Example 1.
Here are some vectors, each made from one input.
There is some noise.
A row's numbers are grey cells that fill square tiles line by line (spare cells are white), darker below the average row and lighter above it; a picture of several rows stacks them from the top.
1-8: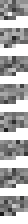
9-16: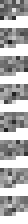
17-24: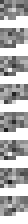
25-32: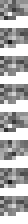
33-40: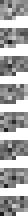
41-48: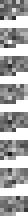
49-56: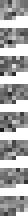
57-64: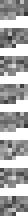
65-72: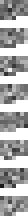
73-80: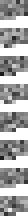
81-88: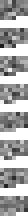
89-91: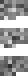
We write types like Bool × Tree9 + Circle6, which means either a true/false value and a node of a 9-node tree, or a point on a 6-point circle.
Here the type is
Bool × Bool × Bool × Bool.
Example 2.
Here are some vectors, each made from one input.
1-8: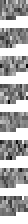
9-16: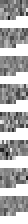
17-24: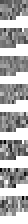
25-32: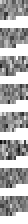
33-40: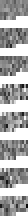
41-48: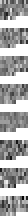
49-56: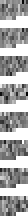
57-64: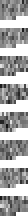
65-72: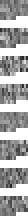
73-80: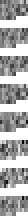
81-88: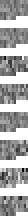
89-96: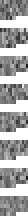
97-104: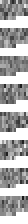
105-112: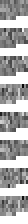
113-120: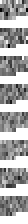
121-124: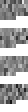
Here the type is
Tree11.
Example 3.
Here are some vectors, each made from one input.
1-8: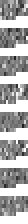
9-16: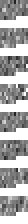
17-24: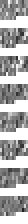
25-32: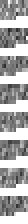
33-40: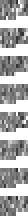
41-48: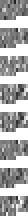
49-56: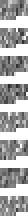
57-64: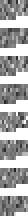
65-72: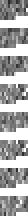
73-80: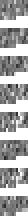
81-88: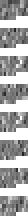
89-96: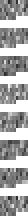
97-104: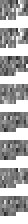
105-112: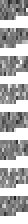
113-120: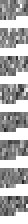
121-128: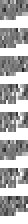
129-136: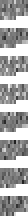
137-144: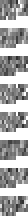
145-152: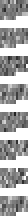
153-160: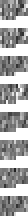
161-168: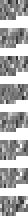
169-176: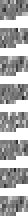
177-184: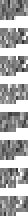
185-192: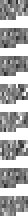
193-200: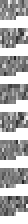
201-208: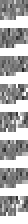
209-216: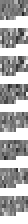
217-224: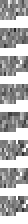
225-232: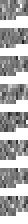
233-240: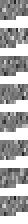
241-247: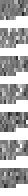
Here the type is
Bool × Bool × Bool × Bool.
